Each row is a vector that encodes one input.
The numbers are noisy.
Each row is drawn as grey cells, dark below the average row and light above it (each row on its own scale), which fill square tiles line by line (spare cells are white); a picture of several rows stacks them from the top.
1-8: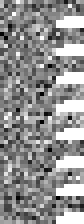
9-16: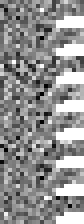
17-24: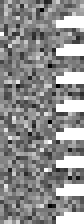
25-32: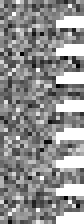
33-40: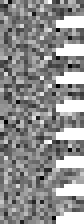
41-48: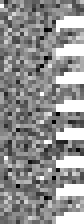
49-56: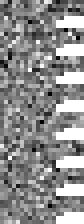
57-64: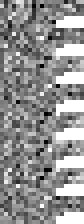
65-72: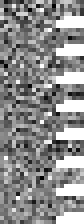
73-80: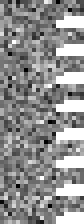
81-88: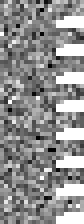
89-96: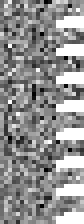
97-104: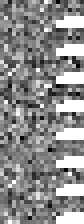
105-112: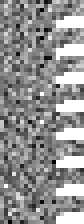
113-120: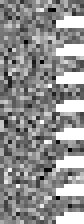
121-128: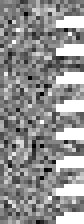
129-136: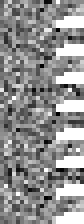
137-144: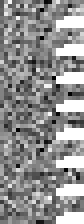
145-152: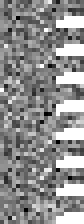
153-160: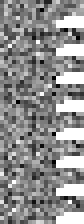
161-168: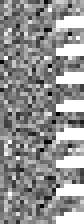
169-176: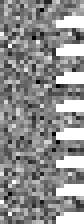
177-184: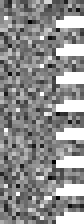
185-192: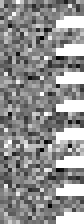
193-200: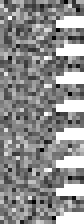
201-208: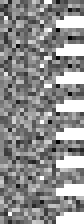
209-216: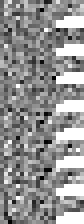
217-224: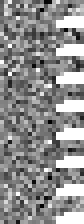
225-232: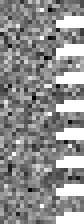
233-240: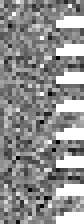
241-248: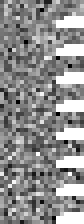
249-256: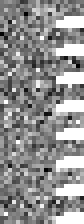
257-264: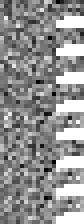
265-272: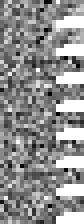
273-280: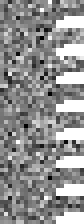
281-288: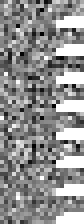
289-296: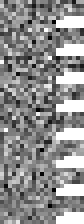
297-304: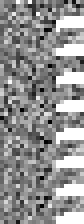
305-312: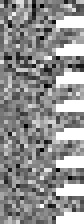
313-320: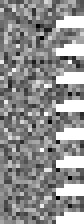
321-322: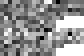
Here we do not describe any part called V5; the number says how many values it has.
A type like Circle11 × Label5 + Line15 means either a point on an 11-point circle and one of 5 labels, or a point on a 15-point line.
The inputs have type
List3(Bool × V5).
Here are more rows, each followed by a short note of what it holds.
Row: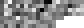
a list of one item
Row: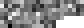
a list of two items
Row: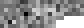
the empty list
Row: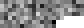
a list of two items
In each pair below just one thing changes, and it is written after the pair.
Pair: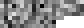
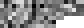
the true/false value in item 1 of the list
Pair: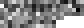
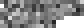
the true/false value in item 1 of the list
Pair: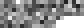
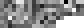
the value of V5 in item 1 of the list
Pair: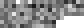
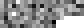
the true/false value in item 1 of the list
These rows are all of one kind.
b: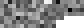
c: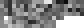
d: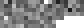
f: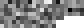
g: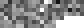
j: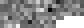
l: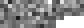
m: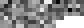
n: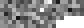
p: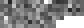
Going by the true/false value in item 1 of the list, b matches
f, l and n.
